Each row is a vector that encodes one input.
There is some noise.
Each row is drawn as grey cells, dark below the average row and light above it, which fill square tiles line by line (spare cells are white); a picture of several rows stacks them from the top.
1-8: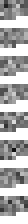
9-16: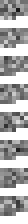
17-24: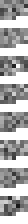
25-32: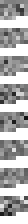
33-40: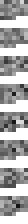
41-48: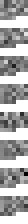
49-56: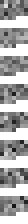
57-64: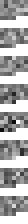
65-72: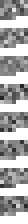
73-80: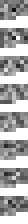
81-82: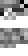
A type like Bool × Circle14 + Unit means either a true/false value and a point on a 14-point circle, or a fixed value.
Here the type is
(Line5 + Line6) × Line6.
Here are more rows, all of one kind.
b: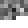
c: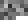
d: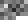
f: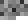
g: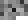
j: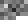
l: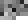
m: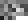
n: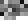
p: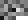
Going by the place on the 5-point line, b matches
d, j and l.
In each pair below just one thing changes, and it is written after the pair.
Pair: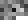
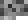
the place on the 6-point line
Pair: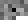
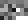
the place on the 5-point line
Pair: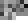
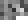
the place on the 6-point line
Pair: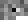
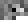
the place on the 5-point line
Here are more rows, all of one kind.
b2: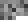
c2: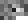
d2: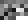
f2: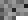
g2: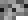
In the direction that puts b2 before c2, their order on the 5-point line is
b2, c2, d2, g2, f2.
